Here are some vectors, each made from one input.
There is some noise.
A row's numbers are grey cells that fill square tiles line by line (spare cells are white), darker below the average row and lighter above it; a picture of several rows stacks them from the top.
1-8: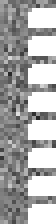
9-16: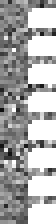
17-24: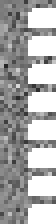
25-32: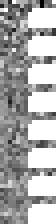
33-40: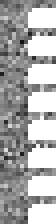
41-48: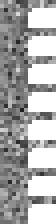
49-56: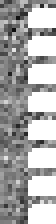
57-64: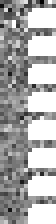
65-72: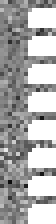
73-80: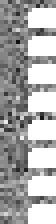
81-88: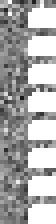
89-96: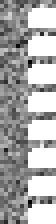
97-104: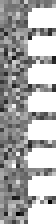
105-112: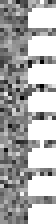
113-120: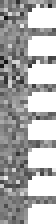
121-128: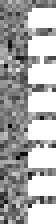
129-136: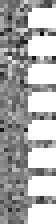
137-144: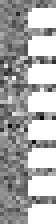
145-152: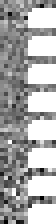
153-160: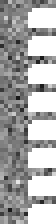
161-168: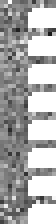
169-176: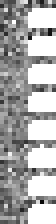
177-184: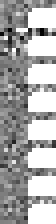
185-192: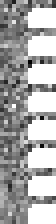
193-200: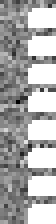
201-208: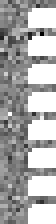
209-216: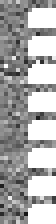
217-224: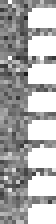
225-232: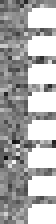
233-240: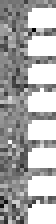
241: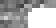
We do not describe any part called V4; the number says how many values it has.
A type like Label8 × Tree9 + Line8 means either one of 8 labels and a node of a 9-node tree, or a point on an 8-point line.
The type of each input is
(Line7 + List2(Line5)) × V4 + Tree9.
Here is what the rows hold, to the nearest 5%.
About 20% of them hold a node of a 9-node tree. The rest hold a value of V4, together with either a point on a 7-point line, or a list of up to two points on a 5-point line.
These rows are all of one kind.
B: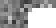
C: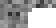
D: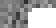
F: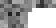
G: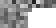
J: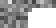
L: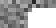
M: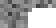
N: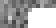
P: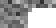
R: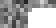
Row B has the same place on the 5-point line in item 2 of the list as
N, P and R.
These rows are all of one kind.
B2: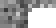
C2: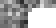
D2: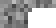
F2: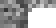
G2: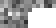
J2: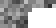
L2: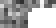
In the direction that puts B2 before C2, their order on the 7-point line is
G2, D2, L2, B2, C2, F2, J2.
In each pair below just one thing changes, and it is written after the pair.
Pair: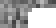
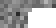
the place on the 5-point line in item 1 of the list
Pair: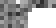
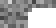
the place on the 5-point line in item 2 of the list
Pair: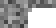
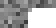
the place on the 5-point line in item 1 of the list
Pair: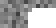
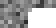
the value of V4
